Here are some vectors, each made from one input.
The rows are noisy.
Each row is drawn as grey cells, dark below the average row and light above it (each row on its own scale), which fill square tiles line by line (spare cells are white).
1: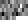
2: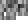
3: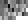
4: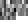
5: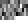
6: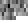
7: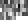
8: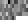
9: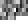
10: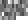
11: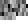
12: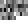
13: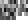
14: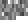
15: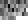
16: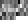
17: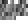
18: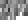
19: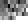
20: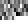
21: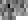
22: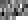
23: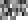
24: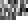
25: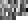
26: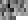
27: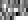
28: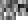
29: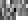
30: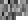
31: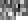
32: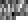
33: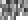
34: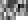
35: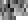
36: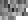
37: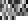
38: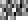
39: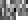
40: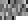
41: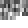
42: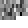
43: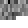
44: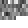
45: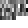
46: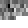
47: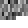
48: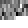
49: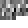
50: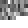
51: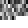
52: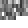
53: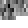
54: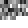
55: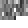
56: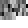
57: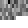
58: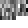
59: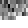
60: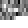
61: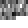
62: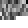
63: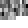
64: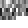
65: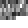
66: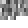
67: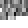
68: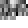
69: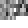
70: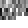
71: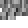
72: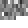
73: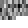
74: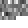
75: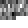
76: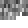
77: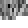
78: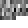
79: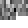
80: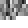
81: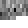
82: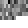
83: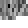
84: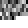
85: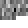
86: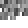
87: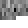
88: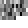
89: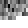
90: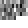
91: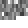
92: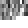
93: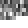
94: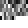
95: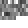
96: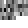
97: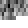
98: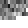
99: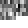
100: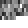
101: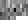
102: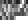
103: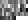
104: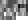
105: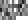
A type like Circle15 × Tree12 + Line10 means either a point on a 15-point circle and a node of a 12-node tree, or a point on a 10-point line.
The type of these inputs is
(Bool × Bool × Bool + Line5) × Tree7.
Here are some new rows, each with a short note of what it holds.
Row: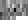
a point on a 5-point line and a node of a 7-node tree
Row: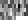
a node of a 7-node tree and three true/false values
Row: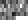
a point on a 5-point line and a node of a 7-node tree
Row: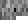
a point on a 5-point line and a node of a 7-node tree
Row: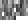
a node of a 7-node tree and three true/false values
